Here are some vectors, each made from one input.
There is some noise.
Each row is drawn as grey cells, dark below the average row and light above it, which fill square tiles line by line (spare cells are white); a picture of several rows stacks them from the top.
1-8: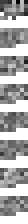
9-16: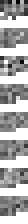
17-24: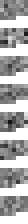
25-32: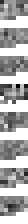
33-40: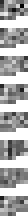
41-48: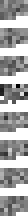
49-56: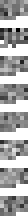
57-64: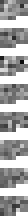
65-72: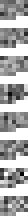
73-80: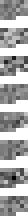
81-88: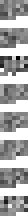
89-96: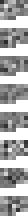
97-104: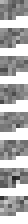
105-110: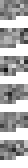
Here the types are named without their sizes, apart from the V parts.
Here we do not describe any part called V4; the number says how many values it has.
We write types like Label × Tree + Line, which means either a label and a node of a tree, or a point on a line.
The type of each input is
List(Bool × V4).
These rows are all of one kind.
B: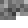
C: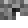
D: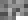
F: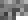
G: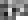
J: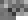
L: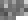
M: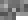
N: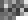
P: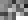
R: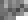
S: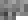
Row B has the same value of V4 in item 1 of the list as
F, J, M and S.
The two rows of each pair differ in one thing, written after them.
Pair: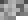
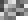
the true/false value in item 1 of the list
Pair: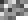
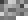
the true/false value in item 1 of the list
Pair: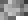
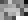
the value of V4 in item 1 of the list
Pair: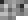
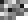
the value of V4 in item 1 of the list
